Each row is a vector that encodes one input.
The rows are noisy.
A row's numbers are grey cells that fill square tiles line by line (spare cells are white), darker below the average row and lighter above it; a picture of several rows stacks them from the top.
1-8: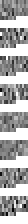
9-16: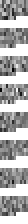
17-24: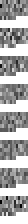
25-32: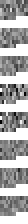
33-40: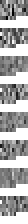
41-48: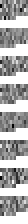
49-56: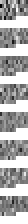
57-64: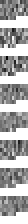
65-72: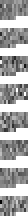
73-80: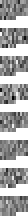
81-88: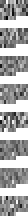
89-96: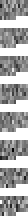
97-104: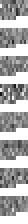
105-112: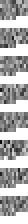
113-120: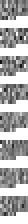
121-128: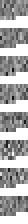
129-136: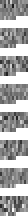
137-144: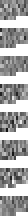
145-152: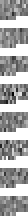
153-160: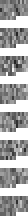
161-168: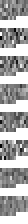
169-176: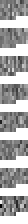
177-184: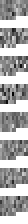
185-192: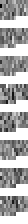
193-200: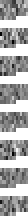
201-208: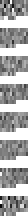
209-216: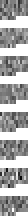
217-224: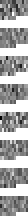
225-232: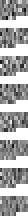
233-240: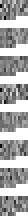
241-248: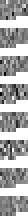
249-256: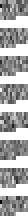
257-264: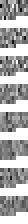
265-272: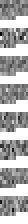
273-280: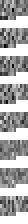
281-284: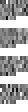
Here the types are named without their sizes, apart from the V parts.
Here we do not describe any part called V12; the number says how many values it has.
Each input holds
a point on a circle, together with either a point on a line, or a value of V12.
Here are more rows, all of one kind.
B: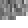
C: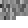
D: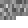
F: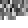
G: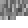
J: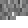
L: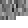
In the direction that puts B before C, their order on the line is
L, D, F, B, C, J, G.
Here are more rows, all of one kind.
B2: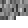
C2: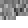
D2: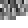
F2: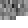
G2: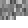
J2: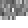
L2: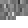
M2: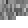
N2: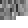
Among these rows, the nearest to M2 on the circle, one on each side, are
C2 and G2.
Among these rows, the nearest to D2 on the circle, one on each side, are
J2 and N2.
